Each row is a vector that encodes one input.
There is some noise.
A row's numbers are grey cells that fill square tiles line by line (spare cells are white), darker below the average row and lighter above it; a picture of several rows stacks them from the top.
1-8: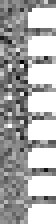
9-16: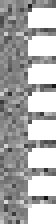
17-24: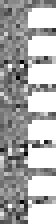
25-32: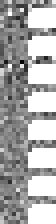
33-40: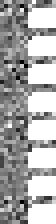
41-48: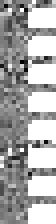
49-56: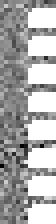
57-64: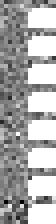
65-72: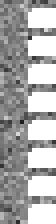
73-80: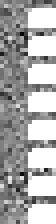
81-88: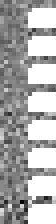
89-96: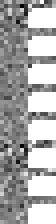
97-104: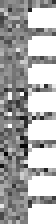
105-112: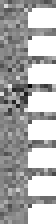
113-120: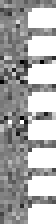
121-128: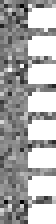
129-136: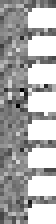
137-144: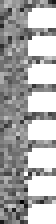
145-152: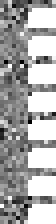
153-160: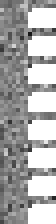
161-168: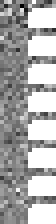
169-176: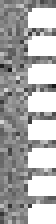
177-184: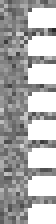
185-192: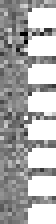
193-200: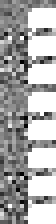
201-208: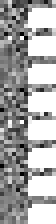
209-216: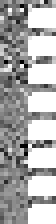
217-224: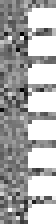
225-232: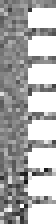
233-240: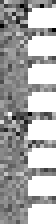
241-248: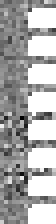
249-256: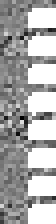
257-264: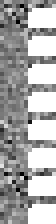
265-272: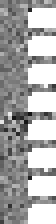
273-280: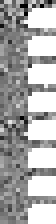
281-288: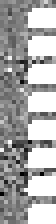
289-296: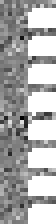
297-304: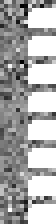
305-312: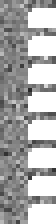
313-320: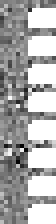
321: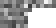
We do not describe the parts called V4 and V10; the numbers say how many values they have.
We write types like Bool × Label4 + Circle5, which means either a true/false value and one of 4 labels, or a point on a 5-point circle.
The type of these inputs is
Bool × Bool × Bool × Bool × V4 × V10 + Tree11 + Unit.
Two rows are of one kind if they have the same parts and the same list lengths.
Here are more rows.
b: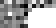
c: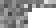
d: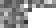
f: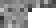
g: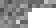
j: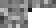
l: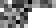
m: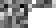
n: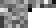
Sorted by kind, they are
b, m
c, d, f, g, j, n
l

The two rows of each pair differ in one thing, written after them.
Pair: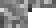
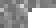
one of the four true/false values
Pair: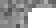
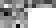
one of the four true/false values
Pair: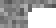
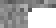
one of the four true/false values
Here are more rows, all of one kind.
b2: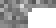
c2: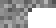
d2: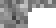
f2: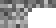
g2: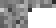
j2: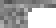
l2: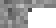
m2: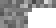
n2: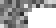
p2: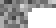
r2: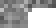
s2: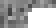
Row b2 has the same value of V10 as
f2, j2, m2 and n2.
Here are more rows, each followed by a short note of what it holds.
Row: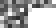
a node of an 11-node tree
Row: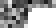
a fixed value
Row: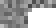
four true/false values, a value of V4 and a value of V10
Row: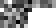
a fixed value
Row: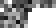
a fixed value
